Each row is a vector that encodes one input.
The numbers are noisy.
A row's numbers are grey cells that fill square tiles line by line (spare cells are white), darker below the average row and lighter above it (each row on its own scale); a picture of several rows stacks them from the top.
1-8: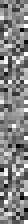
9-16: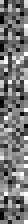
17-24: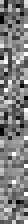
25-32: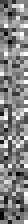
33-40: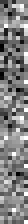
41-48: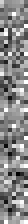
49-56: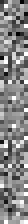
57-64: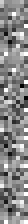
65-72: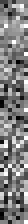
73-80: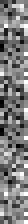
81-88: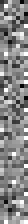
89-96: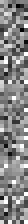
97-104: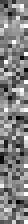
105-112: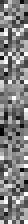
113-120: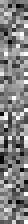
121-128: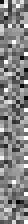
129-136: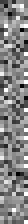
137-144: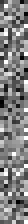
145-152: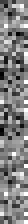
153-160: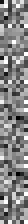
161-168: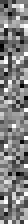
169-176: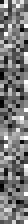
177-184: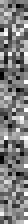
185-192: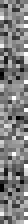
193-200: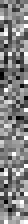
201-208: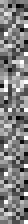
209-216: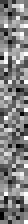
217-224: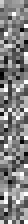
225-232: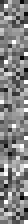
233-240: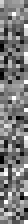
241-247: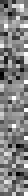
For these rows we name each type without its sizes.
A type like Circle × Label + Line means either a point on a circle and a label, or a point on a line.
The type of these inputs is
Label.
